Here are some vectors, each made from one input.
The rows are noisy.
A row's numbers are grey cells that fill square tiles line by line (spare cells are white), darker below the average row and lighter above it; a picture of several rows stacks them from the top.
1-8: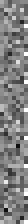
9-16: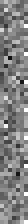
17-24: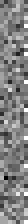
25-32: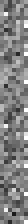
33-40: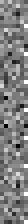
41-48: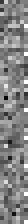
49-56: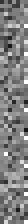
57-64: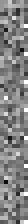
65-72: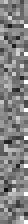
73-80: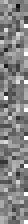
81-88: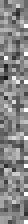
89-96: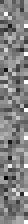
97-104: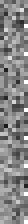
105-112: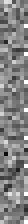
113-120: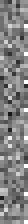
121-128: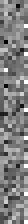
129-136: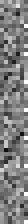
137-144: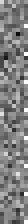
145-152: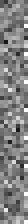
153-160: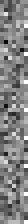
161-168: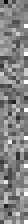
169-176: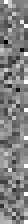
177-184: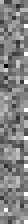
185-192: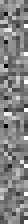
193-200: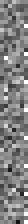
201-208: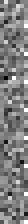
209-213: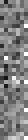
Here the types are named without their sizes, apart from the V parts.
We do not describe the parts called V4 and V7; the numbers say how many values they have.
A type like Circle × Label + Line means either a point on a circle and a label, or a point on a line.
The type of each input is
(Bool × Bool × Bool × Bool + Unit) × (Line + V7) × V4.
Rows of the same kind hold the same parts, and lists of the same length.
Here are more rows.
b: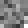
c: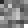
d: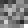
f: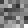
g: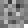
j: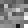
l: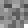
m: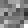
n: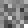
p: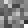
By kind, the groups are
b, d, j, m
c, f, n, p
g
l

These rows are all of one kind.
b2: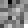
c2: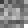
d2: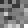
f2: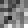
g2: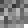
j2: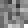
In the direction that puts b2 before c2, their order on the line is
b2, f2, d2, j2, g2, c2.
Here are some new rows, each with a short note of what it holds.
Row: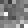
a point on a line and a value of V4
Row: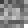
a point on a line and a value of V4
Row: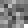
a point on a line, four true/false values and a value of V4
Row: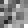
a point on a line and a value of V4
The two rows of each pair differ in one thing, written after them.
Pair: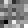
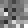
the value of V4
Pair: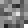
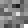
one of the four true/false values
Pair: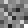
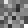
the value of V4
